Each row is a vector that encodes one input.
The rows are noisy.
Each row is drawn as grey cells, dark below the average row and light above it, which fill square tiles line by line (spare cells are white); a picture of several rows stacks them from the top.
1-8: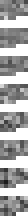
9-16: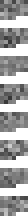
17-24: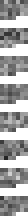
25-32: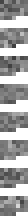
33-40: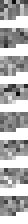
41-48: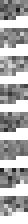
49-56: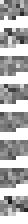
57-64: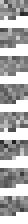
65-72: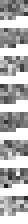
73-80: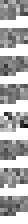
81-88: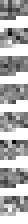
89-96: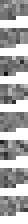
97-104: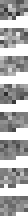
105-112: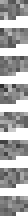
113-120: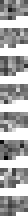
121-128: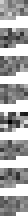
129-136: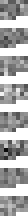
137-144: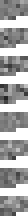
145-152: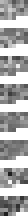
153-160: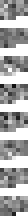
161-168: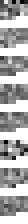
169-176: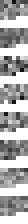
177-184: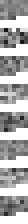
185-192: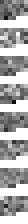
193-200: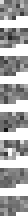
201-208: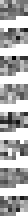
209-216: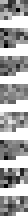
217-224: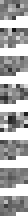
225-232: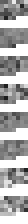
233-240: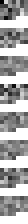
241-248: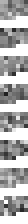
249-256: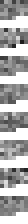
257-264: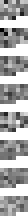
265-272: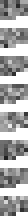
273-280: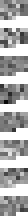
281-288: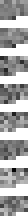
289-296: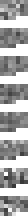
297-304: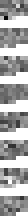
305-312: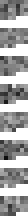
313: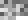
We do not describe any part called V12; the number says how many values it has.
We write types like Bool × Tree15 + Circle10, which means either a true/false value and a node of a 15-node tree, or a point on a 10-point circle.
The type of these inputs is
Line6 + List2(Bool × V12).
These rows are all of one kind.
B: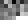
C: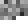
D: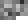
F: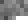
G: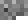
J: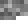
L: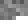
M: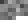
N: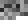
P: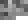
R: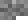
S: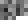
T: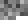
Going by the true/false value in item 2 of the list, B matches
M, N and R.
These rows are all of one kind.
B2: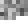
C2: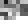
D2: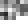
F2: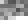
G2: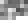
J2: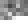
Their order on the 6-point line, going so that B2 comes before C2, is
D2, G2, B2, J2, C2, F2.
